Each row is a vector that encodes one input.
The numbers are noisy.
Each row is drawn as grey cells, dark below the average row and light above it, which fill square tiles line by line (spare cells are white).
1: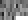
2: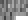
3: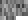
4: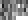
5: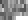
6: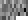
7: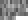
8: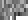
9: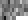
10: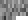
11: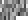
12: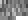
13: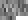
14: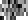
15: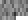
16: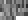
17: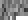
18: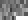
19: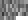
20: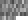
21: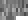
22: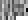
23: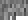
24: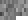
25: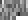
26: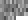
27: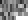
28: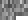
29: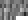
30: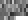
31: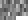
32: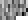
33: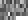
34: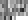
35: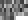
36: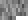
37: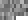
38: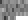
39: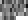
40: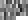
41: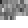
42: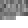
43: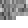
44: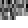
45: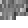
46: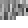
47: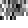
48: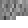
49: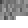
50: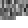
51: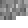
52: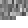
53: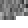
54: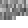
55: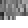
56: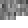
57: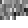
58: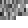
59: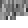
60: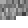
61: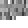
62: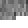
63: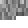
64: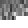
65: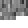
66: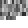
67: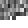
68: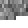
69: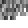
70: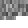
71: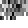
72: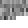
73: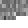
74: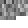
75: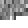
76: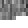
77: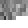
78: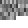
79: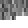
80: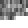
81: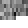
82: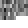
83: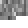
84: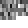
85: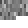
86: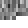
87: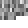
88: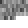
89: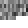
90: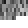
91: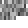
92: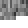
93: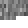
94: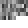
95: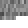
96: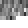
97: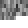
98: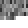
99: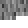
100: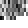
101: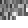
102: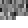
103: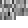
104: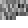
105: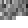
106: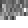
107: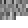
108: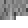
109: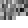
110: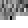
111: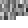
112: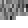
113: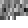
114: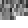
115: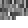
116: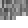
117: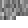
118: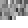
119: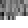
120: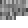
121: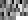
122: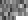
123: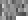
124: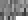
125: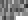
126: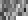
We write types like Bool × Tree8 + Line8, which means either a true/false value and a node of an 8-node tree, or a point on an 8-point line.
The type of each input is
Bool × Circle6 × Circle6 × Circle6 + Unit.
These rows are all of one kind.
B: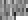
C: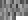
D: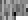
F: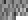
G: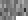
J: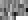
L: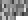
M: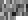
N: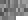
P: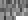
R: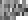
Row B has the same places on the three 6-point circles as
D, F and J.
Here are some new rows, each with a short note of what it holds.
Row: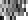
a fixed value
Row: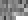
a point on each of three 6-point circles and a true/false value
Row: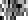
a fixed value
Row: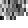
a fixed value
